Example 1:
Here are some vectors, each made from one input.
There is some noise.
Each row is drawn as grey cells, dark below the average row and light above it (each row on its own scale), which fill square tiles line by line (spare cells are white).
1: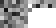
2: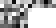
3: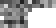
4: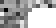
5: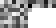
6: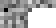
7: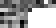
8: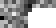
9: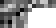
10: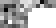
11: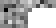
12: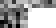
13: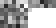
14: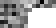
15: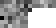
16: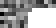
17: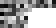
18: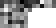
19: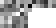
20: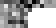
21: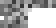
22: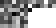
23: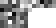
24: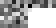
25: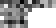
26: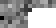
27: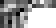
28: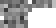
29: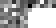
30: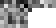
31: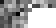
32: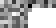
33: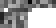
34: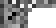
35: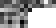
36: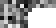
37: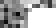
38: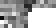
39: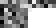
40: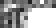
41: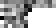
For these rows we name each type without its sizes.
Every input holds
either a fixed value, or three true/false values.
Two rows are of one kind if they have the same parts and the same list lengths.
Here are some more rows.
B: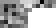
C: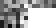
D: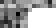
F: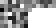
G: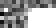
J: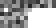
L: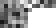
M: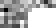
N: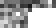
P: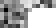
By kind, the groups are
B, C, D, G, J, L, M, N, P
F

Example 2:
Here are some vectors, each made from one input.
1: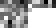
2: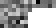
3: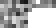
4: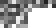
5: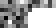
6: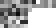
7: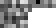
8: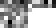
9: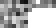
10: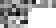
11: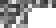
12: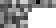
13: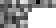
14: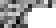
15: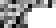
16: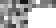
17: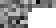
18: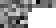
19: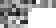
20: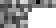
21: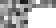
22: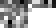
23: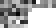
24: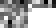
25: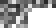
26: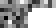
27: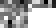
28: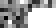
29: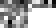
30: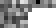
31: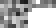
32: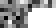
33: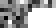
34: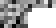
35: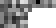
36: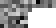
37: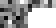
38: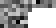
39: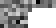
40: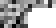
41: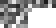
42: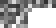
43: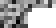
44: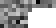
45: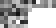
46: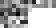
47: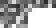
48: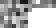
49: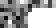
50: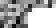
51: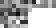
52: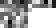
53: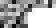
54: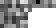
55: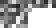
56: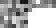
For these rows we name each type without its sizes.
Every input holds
three true/false values.
